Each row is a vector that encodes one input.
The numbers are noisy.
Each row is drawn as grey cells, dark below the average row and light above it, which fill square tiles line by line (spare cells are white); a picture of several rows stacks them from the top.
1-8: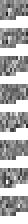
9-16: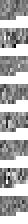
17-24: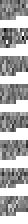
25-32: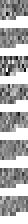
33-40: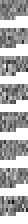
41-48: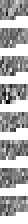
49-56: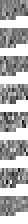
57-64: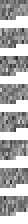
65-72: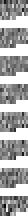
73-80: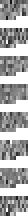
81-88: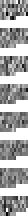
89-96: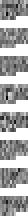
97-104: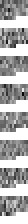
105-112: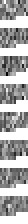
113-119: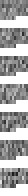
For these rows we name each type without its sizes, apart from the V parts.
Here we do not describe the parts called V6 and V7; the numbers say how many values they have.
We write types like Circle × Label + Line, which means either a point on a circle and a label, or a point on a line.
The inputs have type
(Bool × Bool × Bool + Unit) × V6 + Label × V7.
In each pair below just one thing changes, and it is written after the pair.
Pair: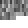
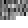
the value of V7
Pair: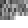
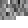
the label
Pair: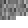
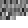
the label
